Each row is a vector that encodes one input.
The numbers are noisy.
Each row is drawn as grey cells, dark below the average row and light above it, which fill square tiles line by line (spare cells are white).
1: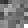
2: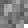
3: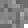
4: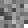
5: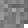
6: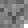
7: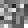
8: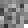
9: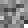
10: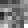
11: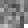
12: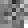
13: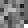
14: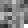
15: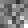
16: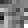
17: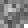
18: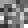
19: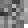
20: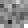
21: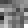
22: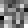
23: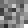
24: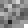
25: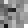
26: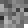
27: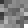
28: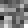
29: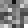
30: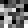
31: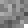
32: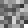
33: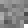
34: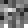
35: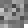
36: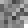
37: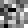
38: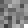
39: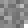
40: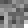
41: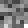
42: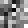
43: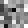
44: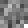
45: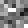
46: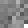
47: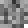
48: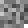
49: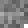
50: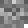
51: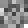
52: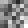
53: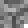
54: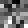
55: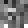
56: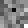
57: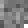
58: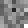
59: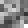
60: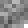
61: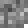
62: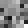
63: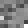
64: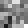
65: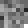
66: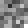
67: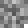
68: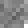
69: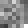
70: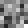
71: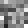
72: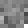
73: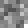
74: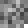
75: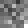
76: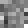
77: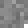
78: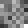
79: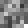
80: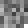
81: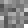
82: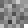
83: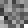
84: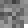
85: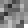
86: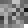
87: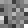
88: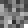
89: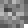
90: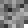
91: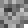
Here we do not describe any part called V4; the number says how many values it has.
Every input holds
a point on a 6-point circle, together with either a point on a 5-point line and four true/false values, or a value of V4.
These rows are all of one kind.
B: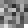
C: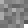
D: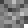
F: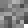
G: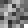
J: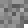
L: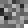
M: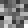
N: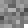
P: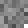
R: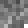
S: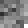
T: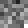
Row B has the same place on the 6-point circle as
C and J.
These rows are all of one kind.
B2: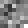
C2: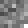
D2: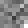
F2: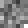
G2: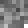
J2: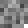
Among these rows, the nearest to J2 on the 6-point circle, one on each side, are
D2 and G2.
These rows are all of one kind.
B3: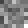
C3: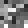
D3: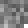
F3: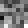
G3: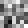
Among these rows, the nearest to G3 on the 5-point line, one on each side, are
C3 and D3.
